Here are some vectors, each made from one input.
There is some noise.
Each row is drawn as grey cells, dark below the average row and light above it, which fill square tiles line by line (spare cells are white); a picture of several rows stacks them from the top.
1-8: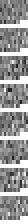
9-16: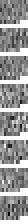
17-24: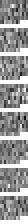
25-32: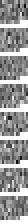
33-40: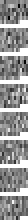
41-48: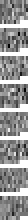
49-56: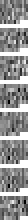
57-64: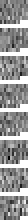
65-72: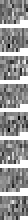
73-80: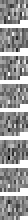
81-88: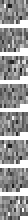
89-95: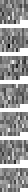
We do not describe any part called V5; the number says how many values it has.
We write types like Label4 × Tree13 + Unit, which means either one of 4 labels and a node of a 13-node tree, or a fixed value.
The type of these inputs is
Line4 × (Line6 + V5).
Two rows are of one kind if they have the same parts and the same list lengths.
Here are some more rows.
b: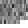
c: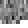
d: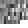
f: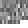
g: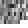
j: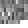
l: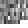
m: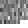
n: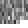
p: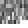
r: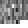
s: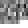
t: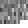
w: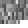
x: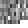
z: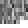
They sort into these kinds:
b, d, f, g, l, m, n, p, t, x, z
c, j, r, s, w

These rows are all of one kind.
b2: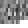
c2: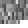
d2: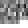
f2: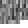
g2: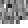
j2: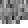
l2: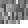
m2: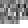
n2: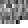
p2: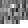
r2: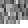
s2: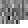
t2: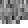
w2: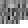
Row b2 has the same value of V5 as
d2, g2 and m2.
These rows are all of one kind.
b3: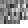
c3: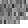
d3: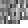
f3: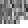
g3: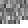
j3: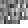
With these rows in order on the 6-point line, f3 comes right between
b3 and c3.
